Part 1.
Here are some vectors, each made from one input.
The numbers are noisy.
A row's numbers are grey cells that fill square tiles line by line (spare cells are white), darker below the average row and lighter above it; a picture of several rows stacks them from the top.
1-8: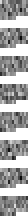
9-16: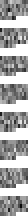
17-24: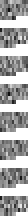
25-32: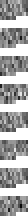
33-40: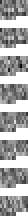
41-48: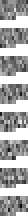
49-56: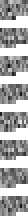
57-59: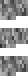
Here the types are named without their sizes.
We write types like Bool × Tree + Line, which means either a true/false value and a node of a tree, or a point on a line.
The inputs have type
Line.
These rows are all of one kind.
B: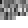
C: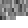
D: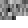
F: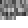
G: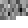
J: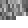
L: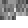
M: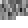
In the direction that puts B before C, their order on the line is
B, F, M, G, C, L, D, J.
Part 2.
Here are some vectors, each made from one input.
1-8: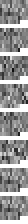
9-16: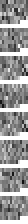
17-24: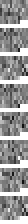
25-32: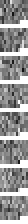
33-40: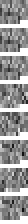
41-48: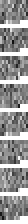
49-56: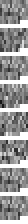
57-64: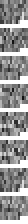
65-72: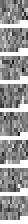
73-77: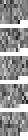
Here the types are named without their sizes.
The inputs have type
Label.
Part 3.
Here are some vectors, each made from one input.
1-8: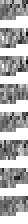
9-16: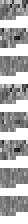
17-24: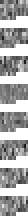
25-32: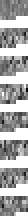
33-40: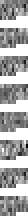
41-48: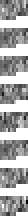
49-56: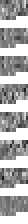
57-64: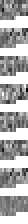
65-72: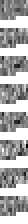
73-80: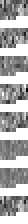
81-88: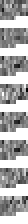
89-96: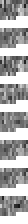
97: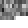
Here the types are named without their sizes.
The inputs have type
Tree.
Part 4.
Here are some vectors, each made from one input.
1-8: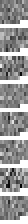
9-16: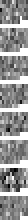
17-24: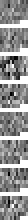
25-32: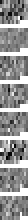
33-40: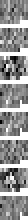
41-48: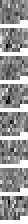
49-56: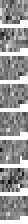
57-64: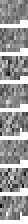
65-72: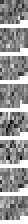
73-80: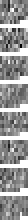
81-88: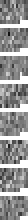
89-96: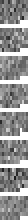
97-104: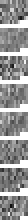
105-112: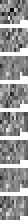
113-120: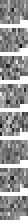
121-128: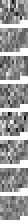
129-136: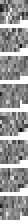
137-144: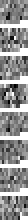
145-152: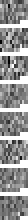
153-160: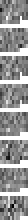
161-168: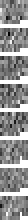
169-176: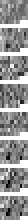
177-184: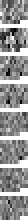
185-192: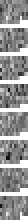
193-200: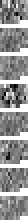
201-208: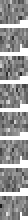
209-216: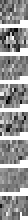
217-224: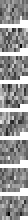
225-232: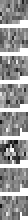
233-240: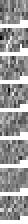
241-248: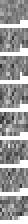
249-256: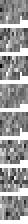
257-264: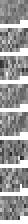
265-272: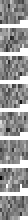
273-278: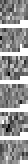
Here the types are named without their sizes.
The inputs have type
Tree + Unit.
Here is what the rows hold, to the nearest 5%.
About 5% of them hold a fixed value. The rest hold a node of a tree.
